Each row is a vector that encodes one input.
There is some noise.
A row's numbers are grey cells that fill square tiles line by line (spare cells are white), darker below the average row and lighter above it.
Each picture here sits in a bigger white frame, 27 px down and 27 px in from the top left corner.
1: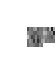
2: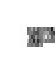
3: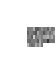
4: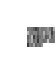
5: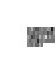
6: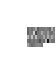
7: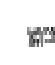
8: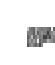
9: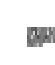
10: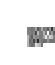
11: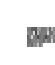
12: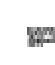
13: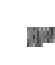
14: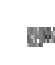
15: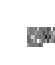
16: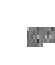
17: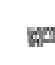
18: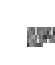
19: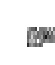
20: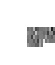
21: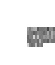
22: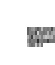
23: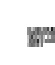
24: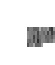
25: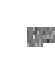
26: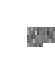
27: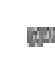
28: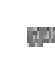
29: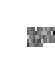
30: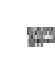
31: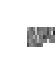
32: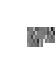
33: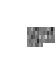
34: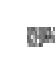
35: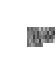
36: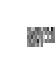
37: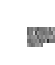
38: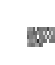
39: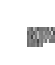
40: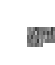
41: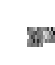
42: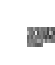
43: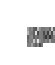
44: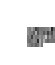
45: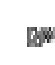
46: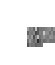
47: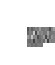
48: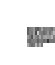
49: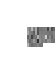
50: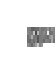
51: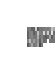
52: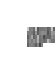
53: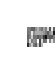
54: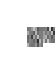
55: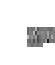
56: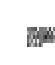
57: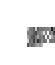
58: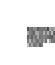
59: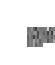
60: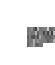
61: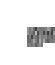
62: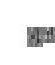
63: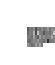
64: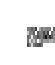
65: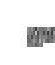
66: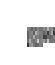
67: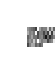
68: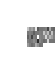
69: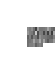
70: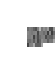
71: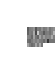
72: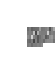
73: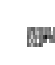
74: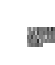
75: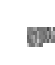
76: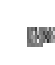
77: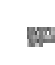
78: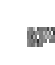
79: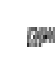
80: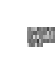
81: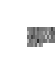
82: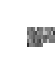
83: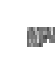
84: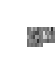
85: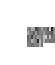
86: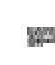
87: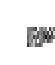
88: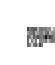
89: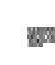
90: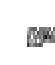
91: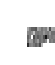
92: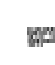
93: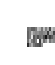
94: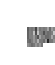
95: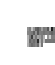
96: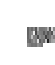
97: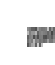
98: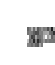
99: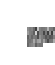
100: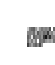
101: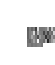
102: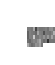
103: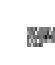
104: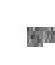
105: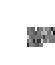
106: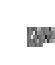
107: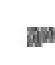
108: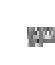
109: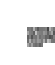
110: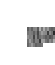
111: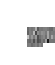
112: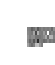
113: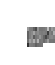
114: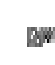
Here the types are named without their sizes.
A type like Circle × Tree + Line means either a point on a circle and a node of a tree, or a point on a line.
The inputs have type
(Bool × Bool × Bool + Unit) × Circle.
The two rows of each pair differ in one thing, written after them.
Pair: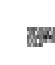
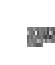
the place on the circle
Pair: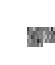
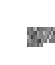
one of the three true/false values
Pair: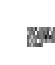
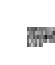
the place on the circle
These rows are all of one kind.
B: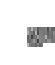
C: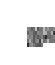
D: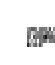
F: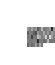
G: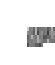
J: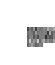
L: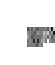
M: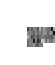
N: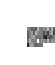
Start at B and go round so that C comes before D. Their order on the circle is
B, G, N, F, J, C, M, L, D.
